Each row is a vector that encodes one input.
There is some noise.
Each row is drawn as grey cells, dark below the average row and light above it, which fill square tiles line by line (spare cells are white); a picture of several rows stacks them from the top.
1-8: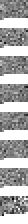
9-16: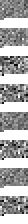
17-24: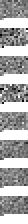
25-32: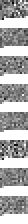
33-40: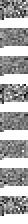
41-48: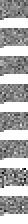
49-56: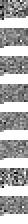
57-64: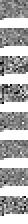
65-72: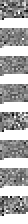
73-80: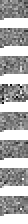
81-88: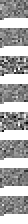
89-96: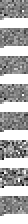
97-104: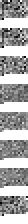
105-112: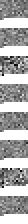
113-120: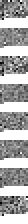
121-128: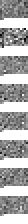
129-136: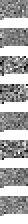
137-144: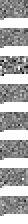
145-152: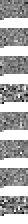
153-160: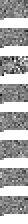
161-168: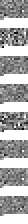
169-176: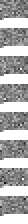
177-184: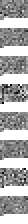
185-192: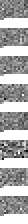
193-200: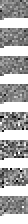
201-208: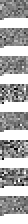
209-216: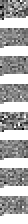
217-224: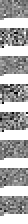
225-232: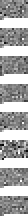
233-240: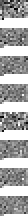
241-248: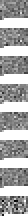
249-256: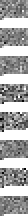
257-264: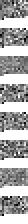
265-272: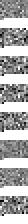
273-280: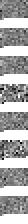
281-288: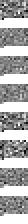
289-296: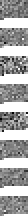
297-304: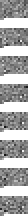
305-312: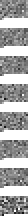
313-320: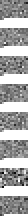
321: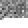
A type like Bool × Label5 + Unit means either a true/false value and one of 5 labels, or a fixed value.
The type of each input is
Circle9 + Line7 + List3(Line13).
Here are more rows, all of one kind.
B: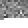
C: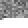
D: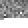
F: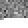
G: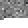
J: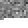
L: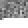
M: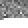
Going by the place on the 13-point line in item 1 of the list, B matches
D and M.
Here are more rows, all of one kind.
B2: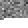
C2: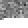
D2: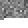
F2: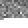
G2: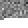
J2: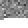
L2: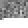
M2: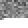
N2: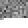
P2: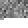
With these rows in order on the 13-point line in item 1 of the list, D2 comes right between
B2 and P2.
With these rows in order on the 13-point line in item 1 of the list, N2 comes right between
L2 and P2.
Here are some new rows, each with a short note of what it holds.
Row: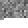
a list of two items
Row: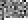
a point on a 9-point circle
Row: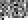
the empty list
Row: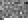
a list of three items
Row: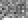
a list of one item
